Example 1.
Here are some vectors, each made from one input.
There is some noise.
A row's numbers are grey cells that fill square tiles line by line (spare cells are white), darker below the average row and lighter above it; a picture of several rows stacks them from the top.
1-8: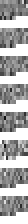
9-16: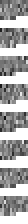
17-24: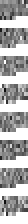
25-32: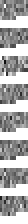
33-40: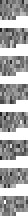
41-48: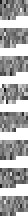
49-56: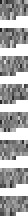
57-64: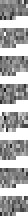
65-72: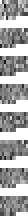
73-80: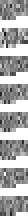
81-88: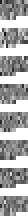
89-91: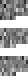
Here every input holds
either a fixed value, or four true/false values.
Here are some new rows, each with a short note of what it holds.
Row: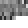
four true/false values
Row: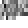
a fixed value
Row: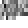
a fixed value
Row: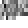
a fixed value
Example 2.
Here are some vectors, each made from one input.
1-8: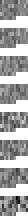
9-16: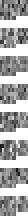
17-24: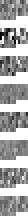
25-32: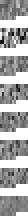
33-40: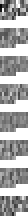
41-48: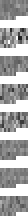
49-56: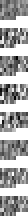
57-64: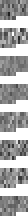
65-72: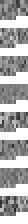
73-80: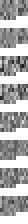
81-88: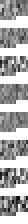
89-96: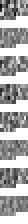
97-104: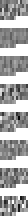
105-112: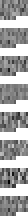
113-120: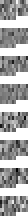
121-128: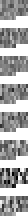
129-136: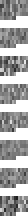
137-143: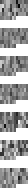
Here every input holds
either a point on an 11-point circle, or a fixed value.
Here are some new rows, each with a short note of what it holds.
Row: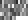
a point on an 11-point circle
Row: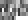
a fixed value
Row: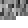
a point on an 11-point circle
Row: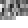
a point on an 11-point circle
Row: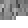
a point on an 11-point circle
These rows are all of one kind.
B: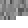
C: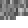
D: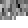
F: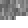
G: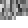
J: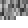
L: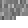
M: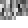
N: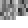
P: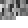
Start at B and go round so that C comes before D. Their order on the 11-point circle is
B, G, L, M, C, P, F, N, D, J.
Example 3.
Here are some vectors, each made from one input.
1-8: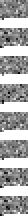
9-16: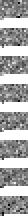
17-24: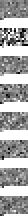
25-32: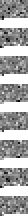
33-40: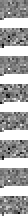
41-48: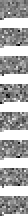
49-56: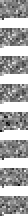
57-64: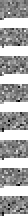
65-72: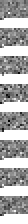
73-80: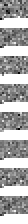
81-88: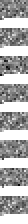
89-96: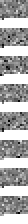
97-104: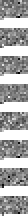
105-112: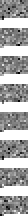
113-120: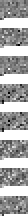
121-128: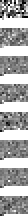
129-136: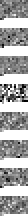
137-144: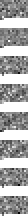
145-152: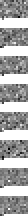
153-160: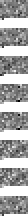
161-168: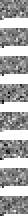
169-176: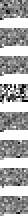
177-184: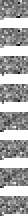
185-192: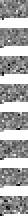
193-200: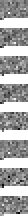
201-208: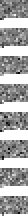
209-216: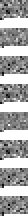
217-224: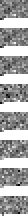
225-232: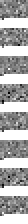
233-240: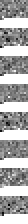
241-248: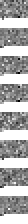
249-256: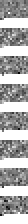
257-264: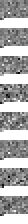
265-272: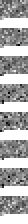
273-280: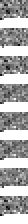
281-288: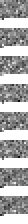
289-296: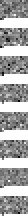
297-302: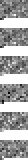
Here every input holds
either a fixed value, or a point on each of two 3-point lines.
